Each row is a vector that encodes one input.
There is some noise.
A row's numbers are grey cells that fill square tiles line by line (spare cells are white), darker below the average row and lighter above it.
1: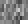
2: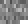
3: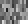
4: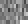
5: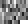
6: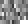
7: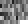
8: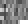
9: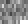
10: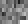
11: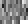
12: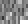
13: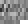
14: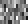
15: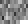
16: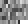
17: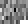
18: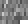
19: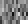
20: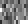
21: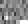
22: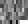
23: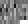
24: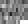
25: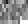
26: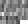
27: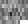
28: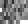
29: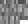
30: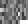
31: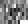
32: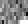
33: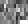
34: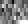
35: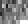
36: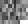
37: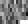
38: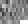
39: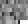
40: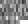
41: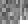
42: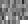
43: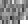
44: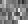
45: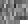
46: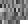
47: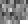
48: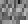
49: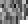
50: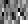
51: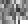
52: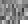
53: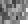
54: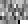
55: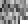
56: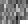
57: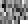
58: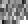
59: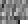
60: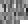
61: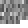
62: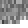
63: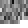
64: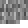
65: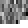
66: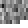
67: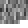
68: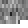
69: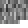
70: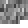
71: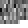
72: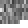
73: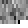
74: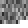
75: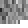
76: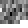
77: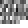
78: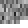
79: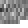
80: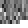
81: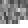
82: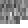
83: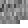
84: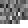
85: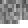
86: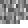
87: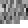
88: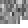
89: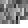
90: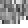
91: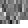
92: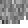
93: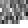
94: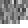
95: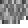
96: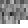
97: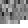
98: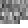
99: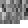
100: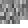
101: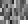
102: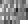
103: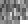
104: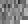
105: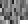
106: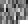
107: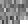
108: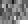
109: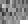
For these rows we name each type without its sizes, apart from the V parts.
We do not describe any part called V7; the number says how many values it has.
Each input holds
a label, together with either three true/false values, or a value of V7.
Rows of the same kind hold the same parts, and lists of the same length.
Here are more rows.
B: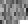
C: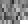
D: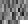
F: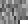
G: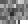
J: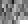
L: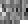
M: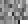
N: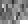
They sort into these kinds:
B, D, L
C, F, G, J, M, N

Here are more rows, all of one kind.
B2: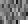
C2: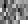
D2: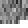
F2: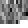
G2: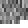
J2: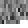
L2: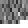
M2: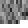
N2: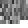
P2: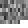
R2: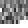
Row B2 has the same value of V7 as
F2, J2, L2 and M2.
